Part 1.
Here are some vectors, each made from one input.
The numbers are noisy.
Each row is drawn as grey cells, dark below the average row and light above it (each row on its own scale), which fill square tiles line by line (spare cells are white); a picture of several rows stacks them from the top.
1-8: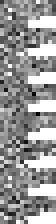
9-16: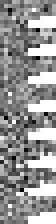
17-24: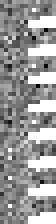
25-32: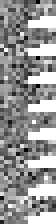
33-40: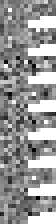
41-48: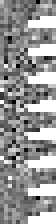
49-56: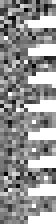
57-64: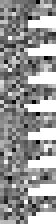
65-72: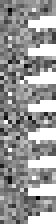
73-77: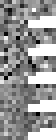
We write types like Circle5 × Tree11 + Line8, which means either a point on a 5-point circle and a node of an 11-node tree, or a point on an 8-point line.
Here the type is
Label5.
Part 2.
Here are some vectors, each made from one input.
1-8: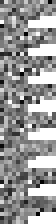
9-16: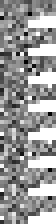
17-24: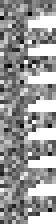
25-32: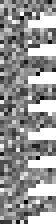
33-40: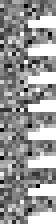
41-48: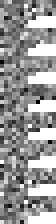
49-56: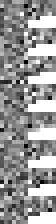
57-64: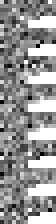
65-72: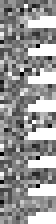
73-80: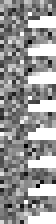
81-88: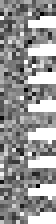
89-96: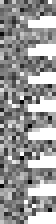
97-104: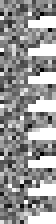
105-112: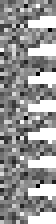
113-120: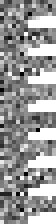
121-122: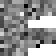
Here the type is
Bool × Bool × Bool × Bool.
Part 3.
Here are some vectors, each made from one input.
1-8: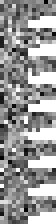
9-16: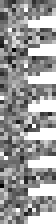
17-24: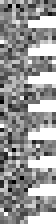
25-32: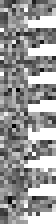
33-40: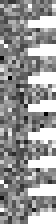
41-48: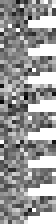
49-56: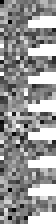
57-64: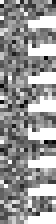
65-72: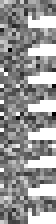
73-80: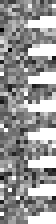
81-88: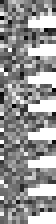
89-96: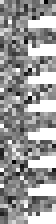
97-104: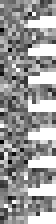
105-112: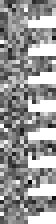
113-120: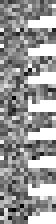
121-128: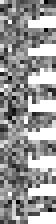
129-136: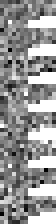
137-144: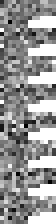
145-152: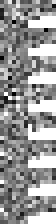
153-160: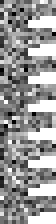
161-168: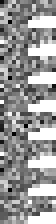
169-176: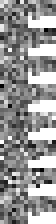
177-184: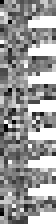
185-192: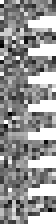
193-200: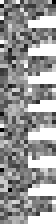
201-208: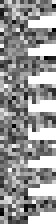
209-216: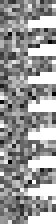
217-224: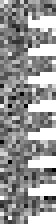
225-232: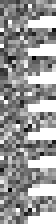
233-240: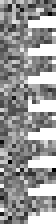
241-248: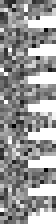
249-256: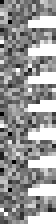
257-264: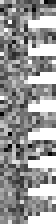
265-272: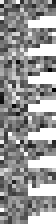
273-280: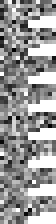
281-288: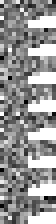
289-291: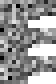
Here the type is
Tree20.
